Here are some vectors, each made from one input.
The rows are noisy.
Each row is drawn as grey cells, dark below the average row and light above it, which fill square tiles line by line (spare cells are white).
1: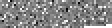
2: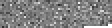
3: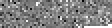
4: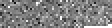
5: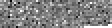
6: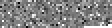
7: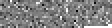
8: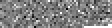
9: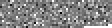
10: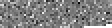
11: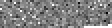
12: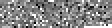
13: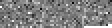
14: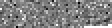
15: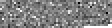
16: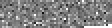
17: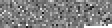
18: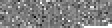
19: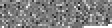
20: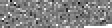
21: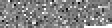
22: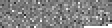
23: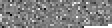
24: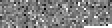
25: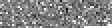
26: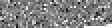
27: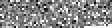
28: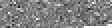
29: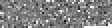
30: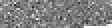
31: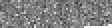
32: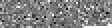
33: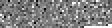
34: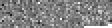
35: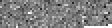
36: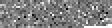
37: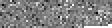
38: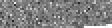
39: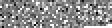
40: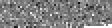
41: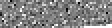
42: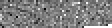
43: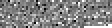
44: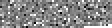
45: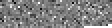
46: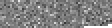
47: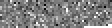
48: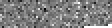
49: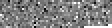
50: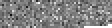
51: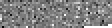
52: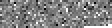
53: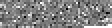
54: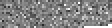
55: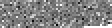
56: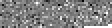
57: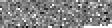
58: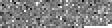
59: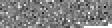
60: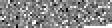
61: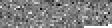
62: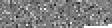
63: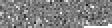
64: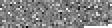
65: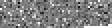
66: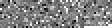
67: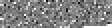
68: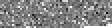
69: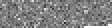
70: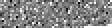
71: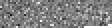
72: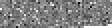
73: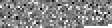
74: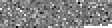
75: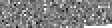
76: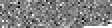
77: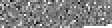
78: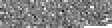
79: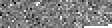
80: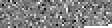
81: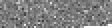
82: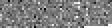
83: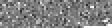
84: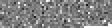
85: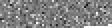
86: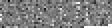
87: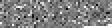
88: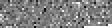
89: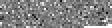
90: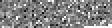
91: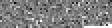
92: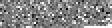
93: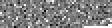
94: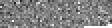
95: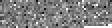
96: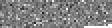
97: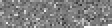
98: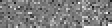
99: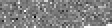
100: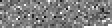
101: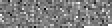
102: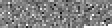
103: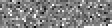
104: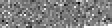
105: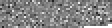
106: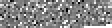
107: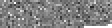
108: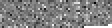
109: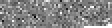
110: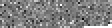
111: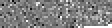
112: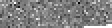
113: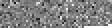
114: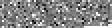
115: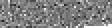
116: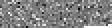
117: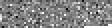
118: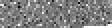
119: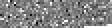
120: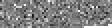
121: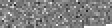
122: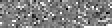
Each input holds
a node of each of two 11-node trees and three true/false values.
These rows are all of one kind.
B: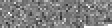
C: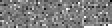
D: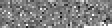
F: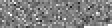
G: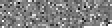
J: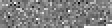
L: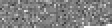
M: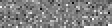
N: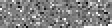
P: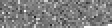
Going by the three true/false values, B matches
C, D and G.
